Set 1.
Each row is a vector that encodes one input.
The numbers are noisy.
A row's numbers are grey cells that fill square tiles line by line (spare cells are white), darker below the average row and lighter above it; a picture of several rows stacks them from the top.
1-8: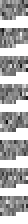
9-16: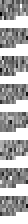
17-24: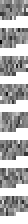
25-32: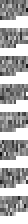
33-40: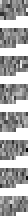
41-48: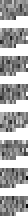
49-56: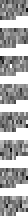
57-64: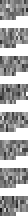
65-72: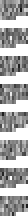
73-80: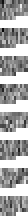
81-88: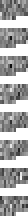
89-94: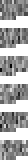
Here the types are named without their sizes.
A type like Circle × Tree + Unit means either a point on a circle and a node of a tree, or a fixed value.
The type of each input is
(Bool × Bool × Bool × Bool + Unit) × Line.
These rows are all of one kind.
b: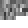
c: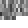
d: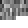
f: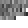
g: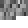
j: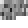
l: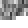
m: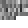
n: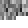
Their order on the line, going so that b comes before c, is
d, b, g, m, l, c, f, n, j.
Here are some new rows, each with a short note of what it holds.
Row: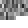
a point on a line
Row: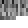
a point on a line
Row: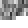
a point on a line and four true/false values
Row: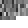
a point on a line
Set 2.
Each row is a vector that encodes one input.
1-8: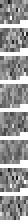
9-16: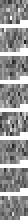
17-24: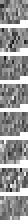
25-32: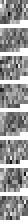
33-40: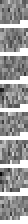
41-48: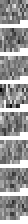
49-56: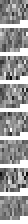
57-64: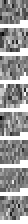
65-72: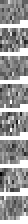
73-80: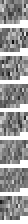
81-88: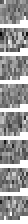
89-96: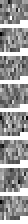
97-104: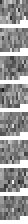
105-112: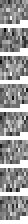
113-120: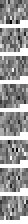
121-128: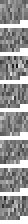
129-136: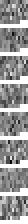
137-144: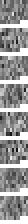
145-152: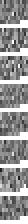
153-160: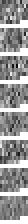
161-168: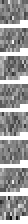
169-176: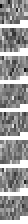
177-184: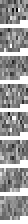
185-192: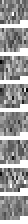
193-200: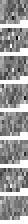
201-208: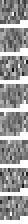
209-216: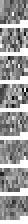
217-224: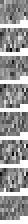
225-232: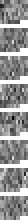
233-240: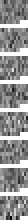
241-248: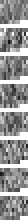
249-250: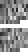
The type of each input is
Bool × Bool × Bool + Tree8.
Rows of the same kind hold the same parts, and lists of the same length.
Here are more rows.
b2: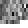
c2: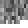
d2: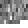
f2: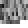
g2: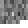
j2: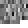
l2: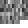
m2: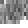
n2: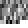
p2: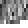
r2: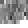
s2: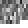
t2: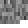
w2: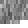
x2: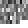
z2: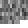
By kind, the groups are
b2, d2, f2, j2, n2, p2, s2, x2
c2, g2, l2, m2, r2, t2, w2, z2

